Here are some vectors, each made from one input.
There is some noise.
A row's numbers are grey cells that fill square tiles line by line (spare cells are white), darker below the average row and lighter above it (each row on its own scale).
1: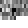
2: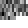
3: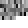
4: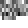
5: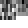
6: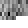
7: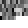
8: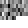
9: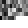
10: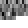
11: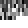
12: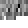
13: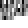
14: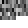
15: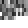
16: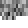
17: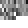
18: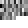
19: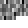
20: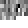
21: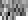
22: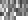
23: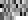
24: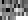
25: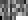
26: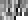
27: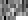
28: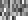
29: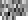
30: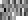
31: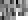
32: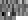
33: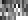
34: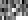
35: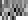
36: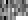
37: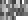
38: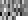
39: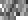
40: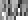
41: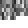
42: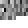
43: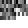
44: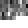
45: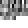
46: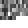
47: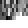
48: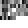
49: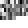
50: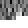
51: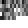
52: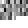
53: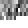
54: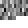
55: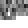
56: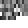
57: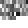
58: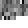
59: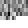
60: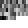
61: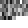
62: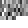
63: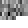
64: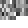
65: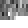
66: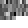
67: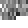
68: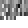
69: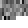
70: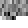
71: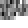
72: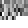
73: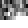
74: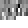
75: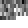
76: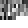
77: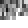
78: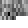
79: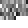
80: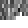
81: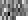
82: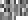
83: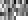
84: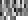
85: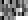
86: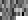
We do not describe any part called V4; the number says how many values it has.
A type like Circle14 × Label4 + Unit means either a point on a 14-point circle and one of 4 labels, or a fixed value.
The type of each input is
Label6 × (Line6 + V4).
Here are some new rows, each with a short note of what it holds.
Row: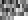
one of 6 labels and a point on a 6-point line
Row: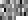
one of 6 labels and a value of V4
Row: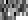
one of 6 labels and a point on a 6-point line
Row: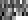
one of 6 labels and a point on a 6-point line
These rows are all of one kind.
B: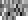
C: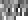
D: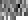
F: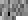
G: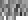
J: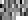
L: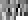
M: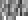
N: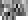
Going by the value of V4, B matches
F and N.
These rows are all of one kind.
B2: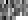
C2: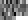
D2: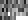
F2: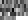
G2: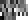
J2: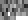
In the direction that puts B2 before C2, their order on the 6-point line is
D2, B2, C2, J2, G2, F2.
